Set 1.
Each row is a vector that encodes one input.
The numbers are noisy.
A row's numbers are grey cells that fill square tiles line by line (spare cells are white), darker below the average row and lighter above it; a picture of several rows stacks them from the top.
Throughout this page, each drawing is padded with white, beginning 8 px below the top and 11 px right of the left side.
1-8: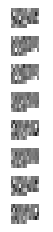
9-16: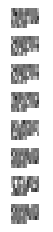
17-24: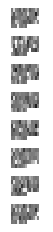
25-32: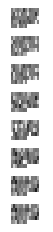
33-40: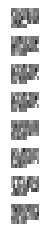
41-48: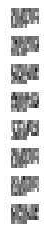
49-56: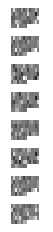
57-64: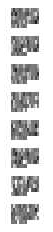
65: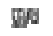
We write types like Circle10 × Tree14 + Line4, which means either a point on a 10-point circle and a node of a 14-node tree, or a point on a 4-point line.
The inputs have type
List2(Line5).
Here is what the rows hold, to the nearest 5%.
All of them are lists of up to two points on a 5-point line: about 10% are empty, 25% hold one and 65% two.
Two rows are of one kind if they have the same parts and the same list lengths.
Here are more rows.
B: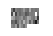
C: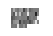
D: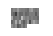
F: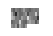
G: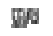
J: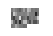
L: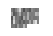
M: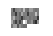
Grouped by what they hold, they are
B, D, F, L, M
C, J
G

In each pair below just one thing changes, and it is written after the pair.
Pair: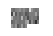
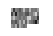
the place on the 5-point line in item 2 of the list
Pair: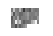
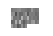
the place on the 5-point line in item 1 of the list
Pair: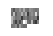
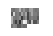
the place on the 5-point line in item 2 of the list
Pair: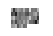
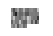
the place on the 5-point line in item 1 of the list
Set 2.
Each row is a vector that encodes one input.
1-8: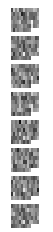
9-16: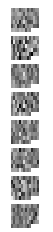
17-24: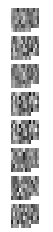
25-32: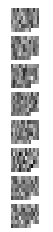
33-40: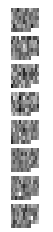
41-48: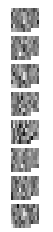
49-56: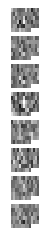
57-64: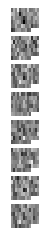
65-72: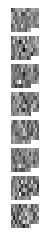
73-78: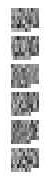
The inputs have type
Label9 × (Tree7 + Unit).
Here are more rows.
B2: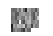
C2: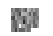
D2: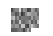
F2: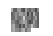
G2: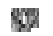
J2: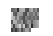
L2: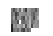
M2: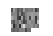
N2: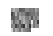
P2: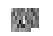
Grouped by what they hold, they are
B2, C2, D2, J2, L2, M2
F2, G2, N2, P2

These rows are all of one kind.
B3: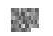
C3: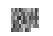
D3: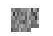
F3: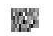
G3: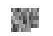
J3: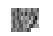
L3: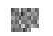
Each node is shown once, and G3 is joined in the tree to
B3, F3 and J3.
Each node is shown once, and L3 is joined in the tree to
B3.
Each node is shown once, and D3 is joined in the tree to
F3.
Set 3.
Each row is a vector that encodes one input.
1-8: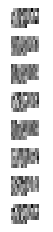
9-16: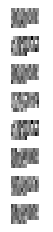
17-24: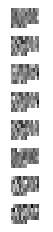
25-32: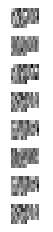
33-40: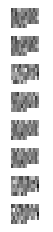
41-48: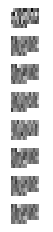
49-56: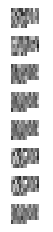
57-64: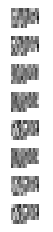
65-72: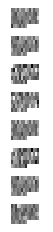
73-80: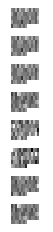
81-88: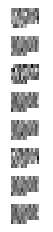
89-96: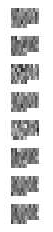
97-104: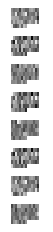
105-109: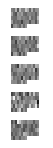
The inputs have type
Line7 + Line8.
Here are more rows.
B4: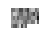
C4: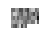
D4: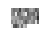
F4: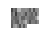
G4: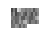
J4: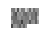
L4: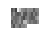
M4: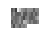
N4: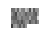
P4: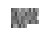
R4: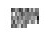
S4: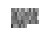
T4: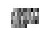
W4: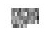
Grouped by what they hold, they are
B4, C4, D4, R4, T4, W4
F4, G4, J4, L4, M4, N4, P4, S4

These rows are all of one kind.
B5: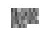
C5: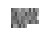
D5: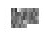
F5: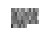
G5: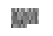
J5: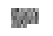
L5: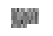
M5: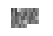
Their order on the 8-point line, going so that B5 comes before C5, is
D5, M5, B5, C5, F5, G5, L5, J5.
